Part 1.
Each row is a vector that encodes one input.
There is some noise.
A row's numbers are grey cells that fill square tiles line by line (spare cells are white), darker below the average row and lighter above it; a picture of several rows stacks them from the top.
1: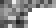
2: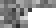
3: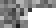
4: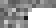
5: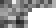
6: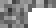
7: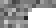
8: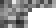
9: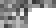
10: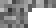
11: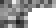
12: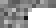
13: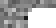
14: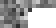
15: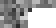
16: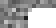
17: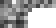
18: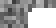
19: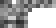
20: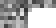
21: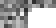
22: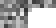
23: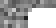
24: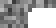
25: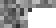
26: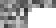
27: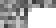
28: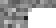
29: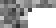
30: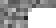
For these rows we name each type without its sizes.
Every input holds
a point on a line.
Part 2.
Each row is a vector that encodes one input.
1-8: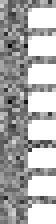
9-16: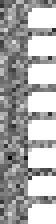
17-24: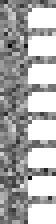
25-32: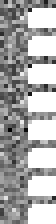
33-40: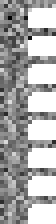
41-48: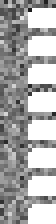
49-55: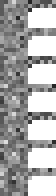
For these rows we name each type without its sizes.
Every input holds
a point on a line.
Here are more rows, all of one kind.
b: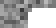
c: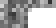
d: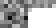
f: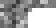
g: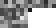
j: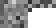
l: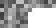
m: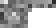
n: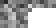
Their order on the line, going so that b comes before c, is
g, j, n, l, m, b, f, c, d.
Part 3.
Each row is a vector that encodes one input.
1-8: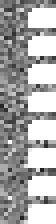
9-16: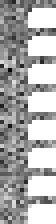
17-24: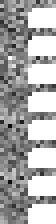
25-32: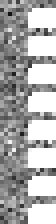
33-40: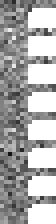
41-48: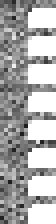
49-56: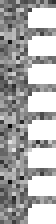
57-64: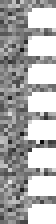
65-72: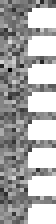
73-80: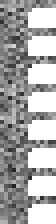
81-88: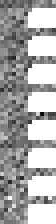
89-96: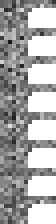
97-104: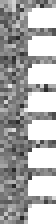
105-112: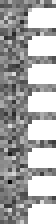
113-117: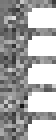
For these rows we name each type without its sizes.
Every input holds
a point on a circle.
